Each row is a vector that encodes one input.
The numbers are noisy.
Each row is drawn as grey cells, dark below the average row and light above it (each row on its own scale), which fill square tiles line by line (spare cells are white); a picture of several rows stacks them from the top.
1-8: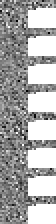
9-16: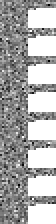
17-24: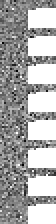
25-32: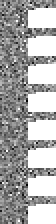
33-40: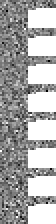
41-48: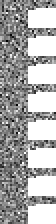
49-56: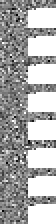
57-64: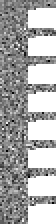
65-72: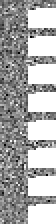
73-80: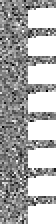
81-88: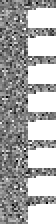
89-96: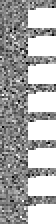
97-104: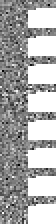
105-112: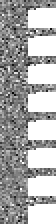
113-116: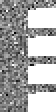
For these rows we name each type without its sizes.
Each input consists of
a point on a circle, together with either a label, or a point on a line.
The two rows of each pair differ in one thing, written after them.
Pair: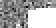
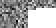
the place on the circle
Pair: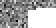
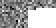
the place on the circle
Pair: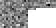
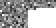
the place on the circle
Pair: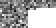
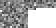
the place on the line
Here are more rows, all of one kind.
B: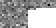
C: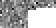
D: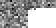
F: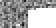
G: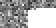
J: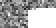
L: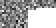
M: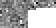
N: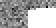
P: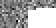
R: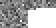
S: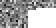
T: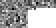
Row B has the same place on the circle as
D and G.
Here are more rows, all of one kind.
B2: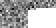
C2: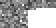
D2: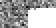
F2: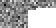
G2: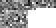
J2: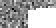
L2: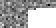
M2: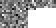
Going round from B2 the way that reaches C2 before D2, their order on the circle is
B2, F2, G2, M2, C2, L2, D2, J2.
